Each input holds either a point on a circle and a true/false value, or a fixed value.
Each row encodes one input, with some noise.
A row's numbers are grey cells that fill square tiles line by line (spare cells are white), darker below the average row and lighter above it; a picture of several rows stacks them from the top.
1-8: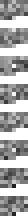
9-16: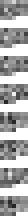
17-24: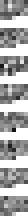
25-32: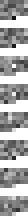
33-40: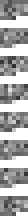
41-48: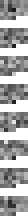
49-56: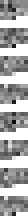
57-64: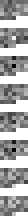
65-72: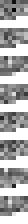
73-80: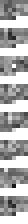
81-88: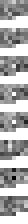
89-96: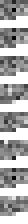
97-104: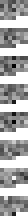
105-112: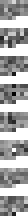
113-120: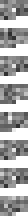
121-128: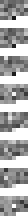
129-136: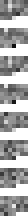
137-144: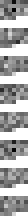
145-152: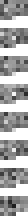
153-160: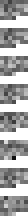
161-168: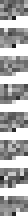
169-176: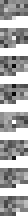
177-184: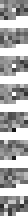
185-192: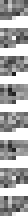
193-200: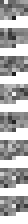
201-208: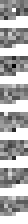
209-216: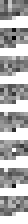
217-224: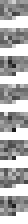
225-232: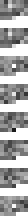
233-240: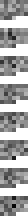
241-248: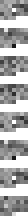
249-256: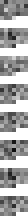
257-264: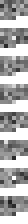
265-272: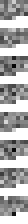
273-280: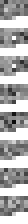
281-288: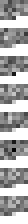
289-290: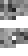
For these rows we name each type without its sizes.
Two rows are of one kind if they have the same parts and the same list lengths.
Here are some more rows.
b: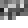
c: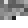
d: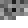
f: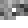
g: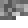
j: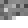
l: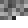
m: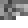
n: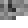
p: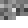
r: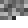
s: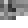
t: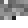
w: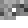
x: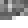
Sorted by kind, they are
b
c, d, f, g, j, l, m, n, p, r, s, t, w, x

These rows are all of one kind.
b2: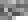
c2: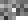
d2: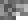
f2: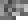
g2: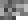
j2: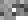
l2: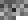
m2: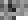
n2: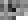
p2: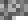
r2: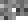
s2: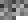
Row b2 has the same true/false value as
c2, j2, p2 and r2.
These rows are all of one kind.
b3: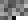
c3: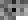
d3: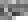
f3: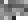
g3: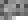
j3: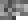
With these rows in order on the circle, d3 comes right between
f3 and g3.
